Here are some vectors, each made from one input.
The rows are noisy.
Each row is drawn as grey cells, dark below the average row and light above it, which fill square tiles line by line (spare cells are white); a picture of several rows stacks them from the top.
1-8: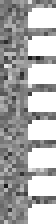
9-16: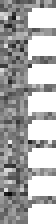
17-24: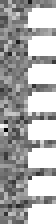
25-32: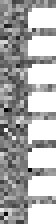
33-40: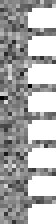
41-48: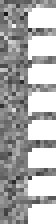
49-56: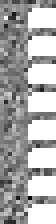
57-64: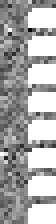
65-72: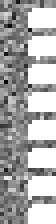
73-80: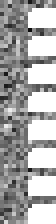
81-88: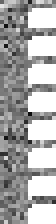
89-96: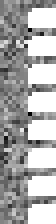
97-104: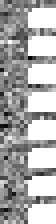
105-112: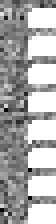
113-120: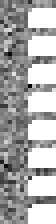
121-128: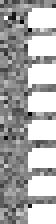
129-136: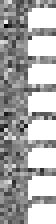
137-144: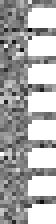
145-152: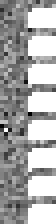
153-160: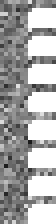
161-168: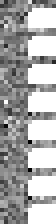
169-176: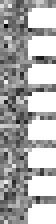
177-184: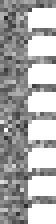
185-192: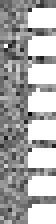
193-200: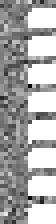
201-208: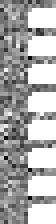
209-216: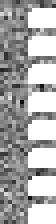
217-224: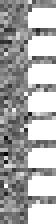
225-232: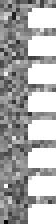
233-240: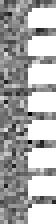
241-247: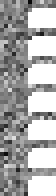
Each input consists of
a point on a 5-point line, a node of each of two 10-node trees and three true/false values, together with either a fixed value, or a node of a 10-node tree.
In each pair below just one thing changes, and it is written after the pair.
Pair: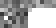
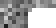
the node of one of the three trees
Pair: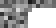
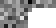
the node of one of the three trees
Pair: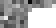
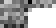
the place on the 5-point line
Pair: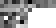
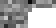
the place on the 5-point line
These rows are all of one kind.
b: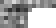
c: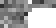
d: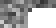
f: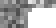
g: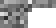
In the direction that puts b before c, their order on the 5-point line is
f, b, g, c, d.
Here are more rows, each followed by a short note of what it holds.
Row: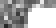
a point on a 5-point line, a node of each of three 10-node trees and three true/false values
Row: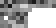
a point on a 5-point line, a node of each of three 10-node trees and three true/false values
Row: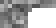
a point on a 5-point line, a node of each of two 10-node trees and three true/false values
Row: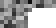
a point on a 5-point line, a node of each of three 10-node trees and three true/false values
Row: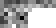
a point on a 5-point line, a node of each of three 10-node trees and three true/false values
